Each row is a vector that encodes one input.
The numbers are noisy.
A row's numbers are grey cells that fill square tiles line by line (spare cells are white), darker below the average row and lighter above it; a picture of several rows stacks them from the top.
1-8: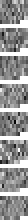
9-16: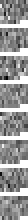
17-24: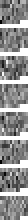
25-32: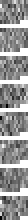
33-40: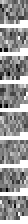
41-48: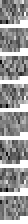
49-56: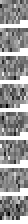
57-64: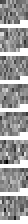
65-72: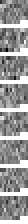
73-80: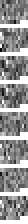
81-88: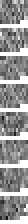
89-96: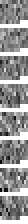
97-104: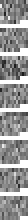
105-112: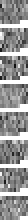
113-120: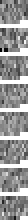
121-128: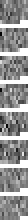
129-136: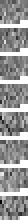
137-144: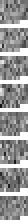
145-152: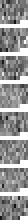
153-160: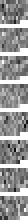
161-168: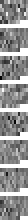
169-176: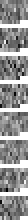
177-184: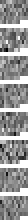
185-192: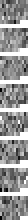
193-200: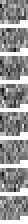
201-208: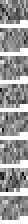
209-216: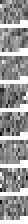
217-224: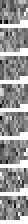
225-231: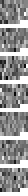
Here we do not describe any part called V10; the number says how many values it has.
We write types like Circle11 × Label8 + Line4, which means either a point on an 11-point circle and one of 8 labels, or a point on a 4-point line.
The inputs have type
Line6 × (Line9 + List2(V10)).
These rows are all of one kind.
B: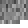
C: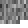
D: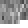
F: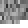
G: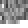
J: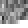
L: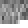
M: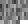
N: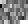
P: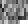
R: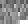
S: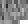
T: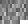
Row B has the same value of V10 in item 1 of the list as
C and M.
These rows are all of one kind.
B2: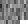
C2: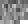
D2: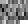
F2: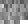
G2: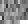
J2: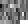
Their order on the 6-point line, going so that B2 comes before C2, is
D2, J2, B2, C2, F2, G2.
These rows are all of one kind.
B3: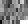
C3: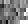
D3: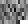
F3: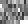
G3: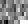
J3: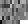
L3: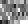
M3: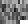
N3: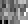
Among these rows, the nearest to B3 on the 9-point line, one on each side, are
F3 and J3.
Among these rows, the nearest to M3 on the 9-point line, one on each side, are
D3 and J3.
